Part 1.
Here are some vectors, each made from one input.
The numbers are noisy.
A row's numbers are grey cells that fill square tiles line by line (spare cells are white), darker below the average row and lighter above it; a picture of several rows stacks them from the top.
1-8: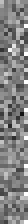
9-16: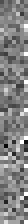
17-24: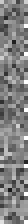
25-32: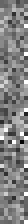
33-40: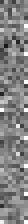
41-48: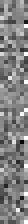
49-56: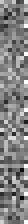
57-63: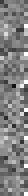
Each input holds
a point on a 9-point circle.
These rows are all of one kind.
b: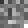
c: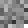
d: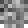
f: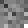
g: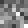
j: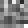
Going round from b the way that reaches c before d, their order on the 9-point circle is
b, c, j, d, f, g.
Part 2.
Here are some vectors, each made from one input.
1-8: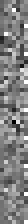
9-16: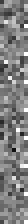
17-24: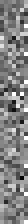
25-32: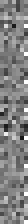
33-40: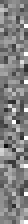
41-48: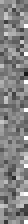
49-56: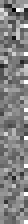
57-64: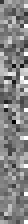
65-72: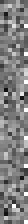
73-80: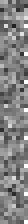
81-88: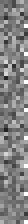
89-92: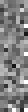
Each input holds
three true/false values.
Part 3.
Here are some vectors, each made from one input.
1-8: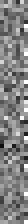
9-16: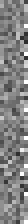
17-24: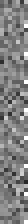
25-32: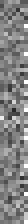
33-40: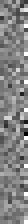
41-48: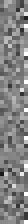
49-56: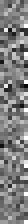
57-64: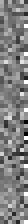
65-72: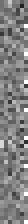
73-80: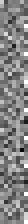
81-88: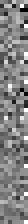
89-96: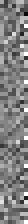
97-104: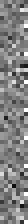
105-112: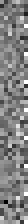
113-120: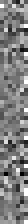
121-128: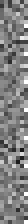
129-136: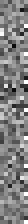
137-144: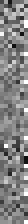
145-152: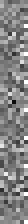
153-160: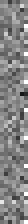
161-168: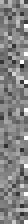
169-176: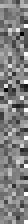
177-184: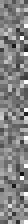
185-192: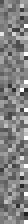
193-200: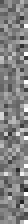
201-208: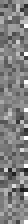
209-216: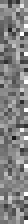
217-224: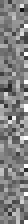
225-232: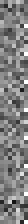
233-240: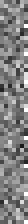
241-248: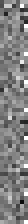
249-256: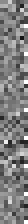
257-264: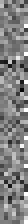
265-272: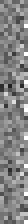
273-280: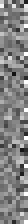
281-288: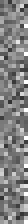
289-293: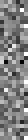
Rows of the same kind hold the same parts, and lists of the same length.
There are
2 kinds of row.
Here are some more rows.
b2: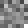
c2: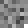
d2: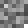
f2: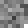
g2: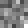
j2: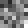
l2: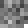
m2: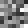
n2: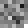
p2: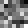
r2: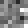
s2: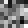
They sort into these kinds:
b2, c2, d2, f2, g2, j2, l2, m2, n2, r2
p2, s2

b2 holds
four true/false values.
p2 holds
a fixed value.
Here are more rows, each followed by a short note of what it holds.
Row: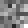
four true/false values
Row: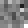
four true/false values
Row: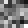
a fixed value
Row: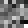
a fixed value
